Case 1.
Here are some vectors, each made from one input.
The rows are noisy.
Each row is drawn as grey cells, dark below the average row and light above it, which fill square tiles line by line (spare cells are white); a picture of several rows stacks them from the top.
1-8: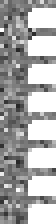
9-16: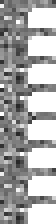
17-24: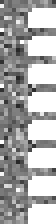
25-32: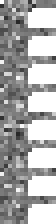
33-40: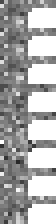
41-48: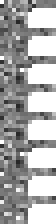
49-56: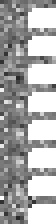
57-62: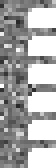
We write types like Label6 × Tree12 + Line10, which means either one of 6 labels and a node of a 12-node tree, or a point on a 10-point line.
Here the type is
Line10.
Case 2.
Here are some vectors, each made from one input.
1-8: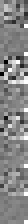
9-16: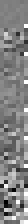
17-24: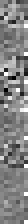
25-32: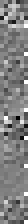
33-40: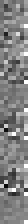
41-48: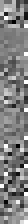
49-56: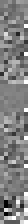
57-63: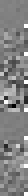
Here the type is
Line6.
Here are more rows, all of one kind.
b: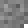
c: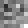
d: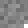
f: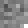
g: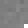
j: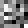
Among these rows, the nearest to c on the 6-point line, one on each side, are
d and f.
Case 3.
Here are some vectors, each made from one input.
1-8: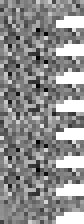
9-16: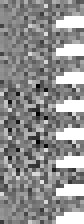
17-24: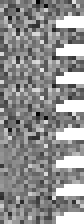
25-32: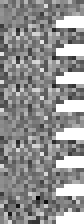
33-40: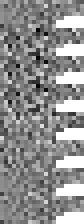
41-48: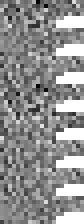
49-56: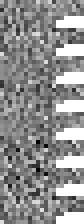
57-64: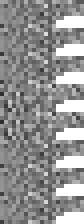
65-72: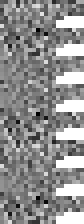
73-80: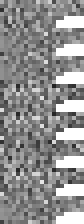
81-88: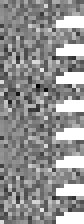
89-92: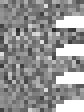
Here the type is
Line5.
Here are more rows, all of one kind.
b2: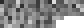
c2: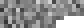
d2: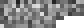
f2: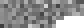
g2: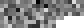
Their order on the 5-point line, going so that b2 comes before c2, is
g2, b2, f2, c2, d2.
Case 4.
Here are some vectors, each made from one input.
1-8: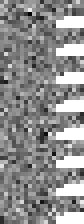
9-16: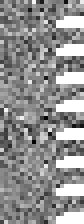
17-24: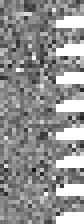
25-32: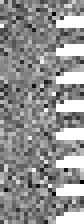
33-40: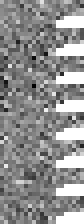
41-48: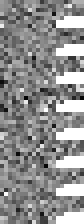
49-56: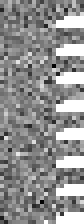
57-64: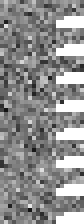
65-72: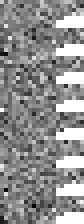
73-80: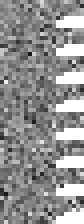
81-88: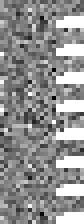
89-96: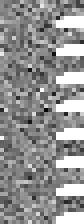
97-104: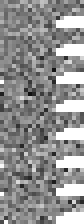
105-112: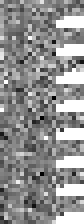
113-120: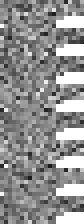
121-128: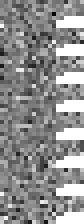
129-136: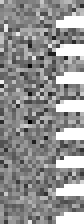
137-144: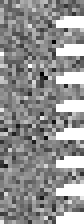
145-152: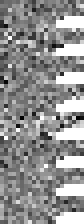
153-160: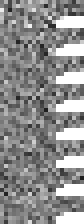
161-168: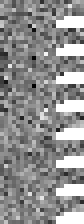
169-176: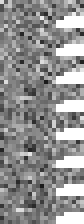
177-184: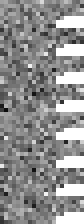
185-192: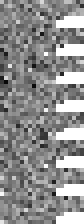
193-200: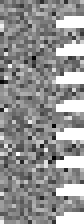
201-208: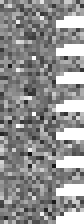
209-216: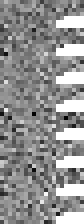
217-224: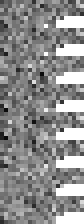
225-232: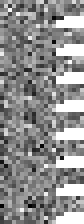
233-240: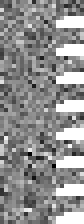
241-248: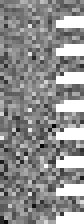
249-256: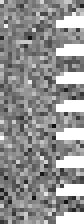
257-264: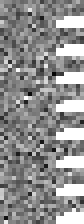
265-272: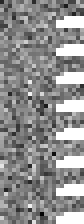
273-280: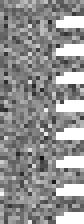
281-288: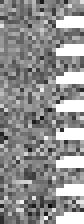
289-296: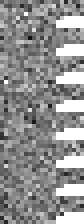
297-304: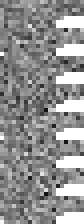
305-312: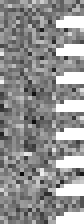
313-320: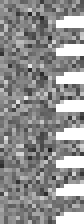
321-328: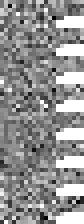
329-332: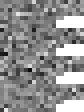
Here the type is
Circle18 + Unit.
